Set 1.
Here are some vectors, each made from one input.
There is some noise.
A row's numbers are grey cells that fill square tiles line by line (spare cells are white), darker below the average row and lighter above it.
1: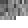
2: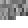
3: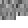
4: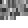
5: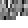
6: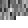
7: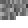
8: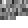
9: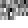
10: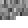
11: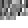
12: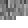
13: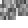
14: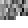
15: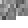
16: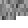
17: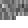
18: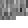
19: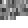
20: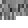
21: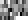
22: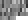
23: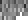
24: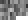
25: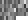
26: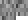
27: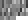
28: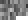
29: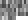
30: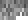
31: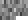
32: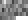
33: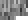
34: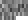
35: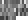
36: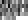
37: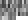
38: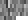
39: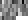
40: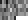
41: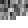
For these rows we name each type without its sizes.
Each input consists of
a label.
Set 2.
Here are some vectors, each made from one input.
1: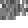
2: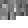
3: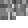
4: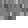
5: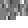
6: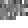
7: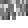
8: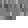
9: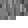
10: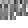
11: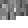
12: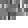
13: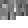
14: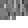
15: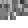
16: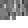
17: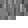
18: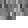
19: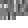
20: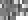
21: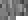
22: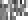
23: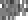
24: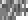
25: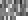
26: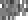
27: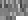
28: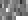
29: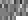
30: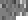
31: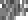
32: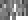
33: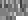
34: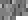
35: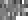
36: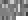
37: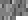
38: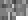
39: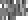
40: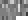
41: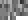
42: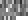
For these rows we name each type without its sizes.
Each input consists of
a label.
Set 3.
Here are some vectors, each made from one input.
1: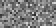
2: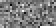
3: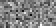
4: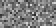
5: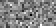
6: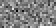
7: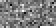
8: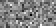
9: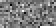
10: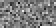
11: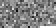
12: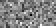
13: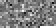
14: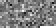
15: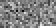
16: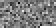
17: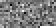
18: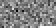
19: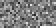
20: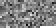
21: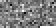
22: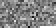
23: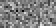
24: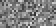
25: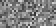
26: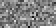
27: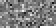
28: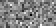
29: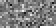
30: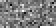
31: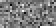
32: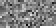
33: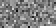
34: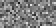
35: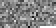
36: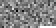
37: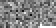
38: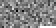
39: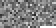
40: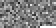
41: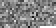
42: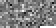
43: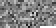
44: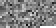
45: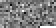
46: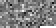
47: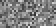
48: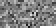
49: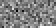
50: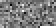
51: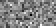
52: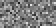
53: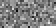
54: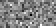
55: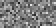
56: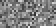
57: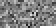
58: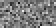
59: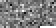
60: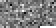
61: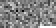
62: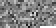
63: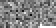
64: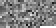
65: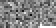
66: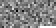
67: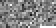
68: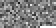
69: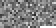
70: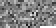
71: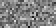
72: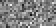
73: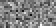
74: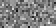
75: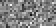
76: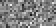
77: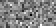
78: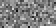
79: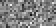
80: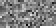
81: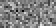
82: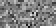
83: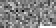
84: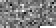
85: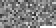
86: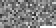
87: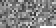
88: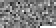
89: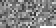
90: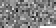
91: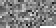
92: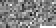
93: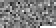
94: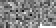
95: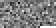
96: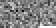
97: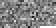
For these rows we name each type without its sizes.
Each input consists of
a point on a circle.
